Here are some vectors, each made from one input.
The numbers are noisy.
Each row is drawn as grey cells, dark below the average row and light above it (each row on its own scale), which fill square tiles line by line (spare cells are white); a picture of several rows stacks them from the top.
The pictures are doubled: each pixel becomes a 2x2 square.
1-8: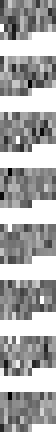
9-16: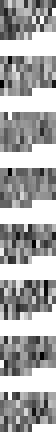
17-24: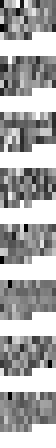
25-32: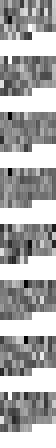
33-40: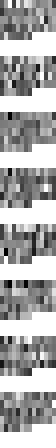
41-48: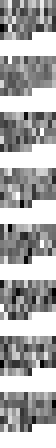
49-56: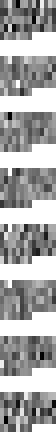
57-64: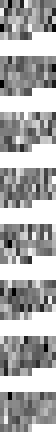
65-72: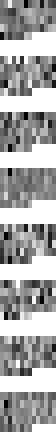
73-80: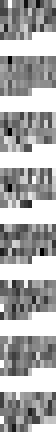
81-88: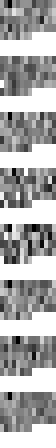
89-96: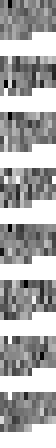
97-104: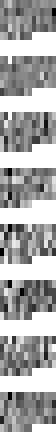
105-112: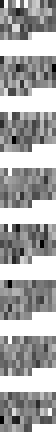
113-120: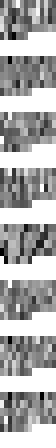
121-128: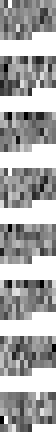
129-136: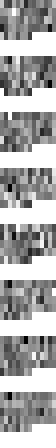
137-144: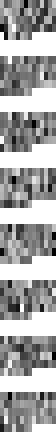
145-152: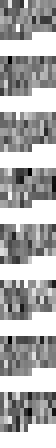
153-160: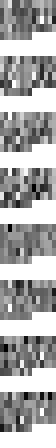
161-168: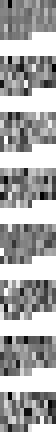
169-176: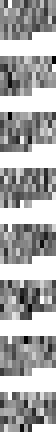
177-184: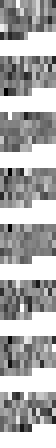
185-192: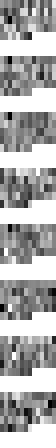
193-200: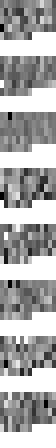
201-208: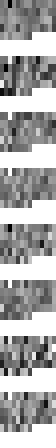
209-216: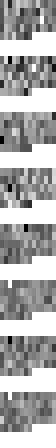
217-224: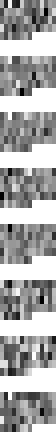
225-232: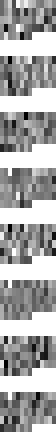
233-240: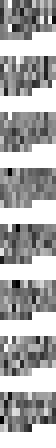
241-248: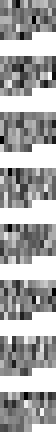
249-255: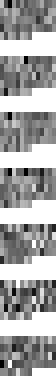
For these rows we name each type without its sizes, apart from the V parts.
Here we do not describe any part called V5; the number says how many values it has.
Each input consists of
a list of items, each a point on a line and a value of V5.
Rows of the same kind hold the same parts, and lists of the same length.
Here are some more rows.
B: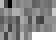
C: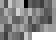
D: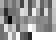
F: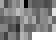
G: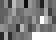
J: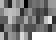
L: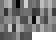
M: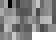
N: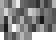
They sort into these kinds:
B, C, F, J, N
D
G, L, M

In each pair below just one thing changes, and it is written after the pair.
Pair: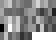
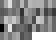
the place on the line in item 2 of the list
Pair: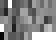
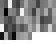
the place on the line in item 2 of the list
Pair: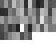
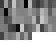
the value of V5 in item 2 of the list
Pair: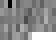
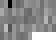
the place on the line in item 2 of the list
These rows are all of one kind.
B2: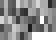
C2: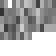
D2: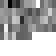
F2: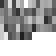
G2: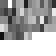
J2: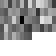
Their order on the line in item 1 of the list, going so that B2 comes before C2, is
D2, J2, B2, G2, C2, F2.
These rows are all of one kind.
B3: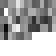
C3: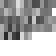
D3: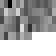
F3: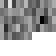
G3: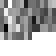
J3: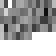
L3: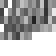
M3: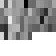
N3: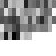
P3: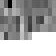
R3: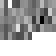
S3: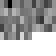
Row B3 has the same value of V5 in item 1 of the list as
L3 and S3.
